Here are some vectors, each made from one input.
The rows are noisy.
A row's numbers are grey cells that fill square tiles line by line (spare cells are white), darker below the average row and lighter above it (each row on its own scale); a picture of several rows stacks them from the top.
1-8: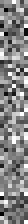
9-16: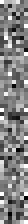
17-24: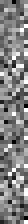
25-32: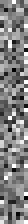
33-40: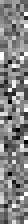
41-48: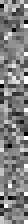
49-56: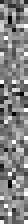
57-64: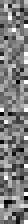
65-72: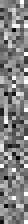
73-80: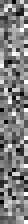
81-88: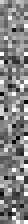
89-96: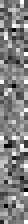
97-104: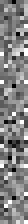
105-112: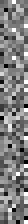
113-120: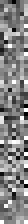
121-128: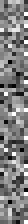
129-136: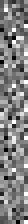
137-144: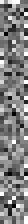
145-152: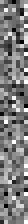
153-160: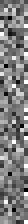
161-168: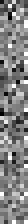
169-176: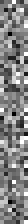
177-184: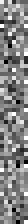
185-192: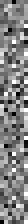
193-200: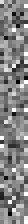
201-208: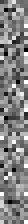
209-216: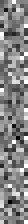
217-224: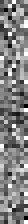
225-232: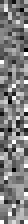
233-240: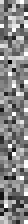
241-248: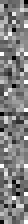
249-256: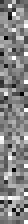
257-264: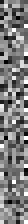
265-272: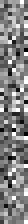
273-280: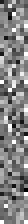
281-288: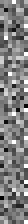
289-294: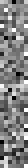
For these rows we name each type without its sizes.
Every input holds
a point on a line and a true/false value, together with either a fixed value, or a node of a tree.
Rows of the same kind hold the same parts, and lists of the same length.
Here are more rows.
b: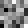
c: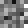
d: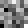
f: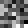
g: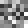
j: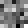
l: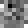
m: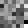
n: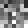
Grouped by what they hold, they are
b, d
c, f, g, j, l, m, n

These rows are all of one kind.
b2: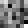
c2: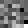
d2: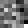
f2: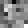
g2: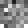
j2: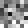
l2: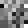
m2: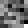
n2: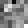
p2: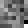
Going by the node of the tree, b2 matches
c2, d2, m2 and p2.
